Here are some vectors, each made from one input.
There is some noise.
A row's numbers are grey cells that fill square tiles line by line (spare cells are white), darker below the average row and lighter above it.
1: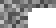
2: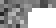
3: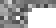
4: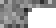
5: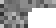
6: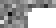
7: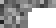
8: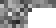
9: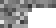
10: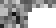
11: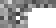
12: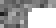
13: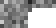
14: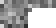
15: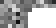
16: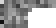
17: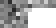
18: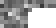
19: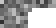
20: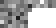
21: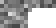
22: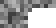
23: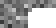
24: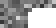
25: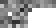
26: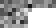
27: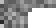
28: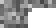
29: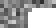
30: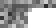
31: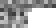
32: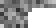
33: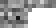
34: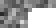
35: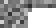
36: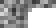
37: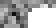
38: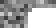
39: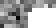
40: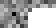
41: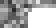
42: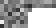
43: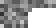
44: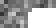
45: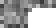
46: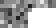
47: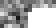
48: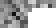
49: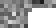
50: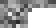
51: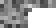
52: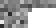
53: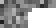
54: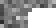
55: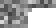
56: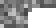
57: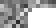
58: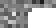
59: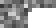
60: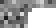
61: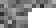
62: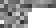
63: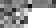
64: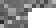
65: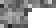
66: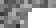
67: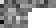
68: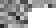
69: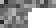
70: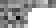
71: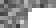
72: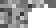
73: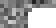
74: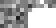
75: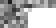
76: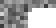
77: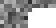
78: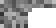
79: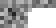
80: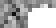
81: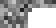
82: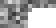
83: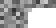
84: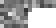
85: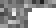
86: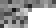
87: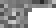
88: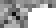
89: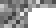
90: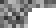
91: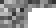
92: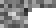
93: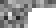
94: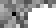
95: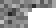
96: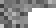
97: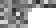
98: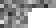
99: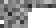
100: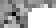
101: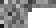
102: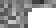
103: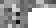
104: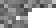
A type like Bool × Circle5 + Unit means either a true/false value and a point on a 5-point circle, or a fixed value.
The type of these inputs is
Circle10 × Line6 + Label7.
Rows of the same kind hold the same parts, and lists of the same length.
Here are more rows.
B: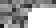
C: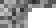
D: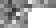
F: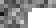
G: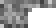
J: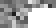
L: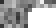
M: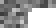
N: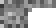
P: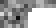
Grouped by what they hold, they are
B, C, D, J, L, P
F, G, M, N

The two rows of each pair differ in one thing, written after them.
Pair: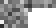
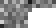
the place on the 6-point line
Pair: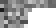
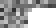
the place on the 10-point circle
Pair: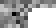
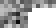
the place on the 10-point circle
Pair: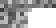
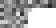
the place on the 10-point circle
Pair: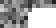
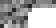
the place on the 6-point line
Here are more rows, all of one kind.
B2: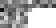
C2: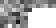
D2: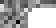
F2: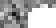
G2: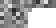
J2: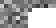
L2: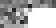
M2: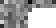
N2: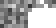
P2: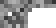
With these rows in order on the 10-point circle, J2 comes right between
B2 and M2.
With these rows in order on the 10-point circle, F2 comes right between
C2 and D2.
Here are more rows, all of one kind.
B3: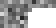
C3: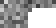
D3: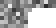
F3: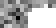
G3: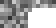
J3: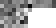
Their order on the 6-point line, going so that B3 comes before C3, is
J3, D3, F3, B3, G3, C3.
